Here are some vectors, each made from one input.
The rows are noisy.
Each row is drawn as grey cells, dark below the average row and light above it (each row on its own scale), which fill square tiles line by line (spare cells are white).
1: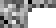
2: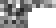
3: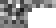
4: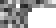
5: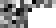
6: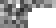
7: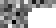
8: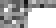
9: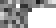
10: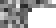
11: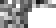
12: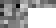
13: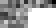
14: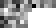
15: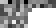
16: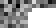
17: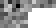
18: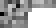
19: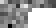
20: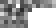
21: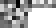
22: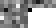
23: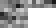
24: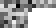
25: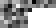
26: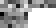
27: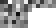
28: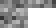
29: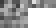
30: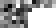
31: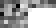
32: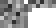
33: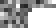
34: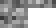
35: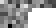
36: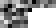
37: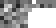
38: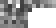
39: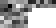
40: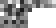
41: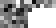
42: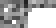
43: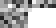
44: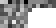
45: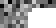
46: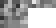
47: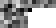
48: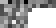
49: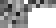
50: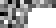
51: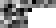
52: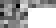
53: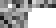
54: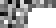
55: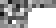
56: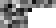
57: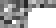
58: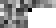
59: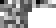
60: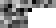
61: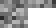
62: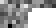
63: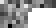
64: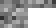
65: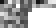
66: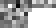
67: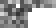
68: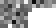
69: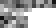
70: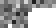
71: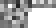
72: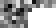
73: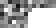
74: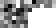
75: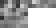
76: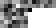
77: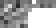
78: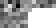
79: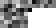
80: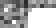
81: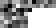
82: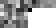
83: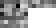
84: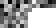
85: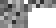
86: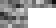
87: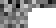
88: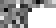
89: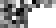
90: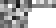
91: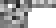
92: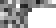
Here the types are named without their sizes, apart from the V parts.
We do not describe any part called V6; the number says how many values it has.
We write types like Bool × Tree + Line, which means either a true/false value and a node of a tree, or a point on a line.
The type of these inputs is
Line × (Line + V6).
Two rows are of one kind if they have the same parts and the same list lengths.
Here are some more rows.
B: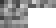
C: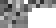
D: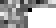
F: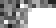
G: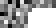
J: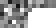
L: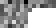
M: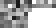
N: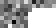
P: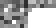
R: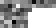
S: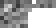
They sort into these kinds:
B, F, G, J, L, M, P, S
C, D, N, R

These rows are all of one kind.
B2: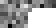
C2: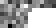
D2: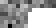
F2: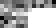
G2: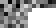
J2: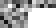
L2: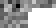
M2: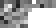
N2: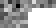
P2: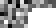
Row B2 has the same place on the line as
C2, D2, G2 and P2.
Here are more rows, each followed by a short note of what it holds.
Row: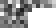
a point on each of two lines
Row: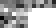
a point on a line and a value of V6
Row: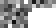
a point on each of two lines
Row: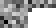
a point on a line and a value of V6
